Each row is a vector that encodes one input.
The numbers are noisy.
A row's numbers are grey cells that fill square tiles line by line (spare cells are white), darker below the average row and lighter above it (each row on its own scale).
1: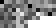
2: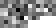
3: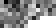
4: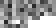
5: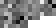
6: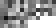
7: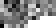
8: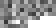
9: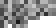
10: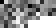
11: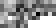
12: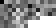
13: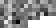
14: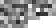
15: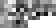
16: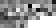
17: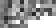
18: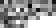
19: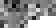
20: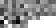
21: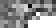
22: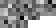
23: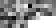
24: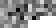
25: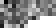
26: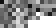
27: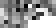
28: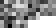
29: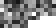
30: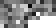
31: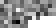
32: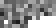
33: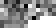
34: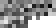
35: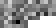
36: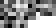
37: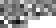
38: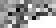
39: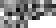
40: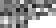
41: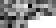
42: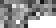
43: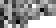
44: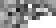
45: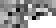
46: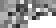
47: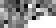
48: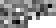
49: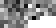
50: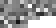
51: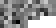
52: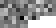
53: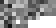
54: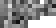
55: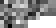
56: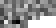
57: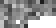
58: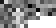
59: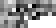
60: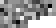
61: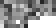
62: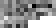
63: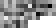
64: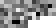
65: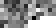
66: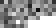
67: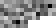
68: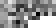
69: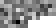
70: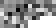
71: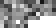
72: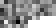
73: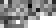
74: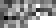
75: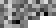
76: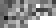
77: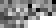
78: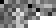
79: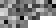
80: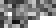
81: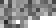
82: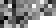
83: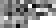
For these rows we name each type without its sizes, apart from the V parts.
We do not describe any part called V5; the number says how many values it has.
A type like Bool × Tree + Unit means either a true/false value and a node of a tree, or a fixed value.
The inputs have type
Bool × Line + V5.
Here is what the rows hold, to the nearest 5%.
About 65% of them hold a point on a line and a true/false value. The rest hold a value of V5.
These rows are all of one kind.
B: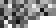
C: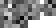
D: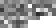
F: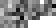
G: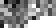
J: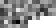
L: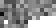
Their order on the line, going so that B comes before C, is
L, J, D, B, F, C, G.
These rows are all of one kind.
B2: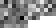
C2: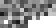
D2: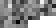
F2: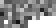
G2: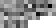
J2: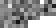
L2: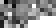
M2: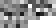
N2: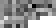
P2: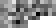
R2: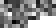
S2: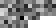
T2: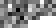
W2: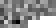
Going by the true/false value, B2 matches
L2, M2 and T2.
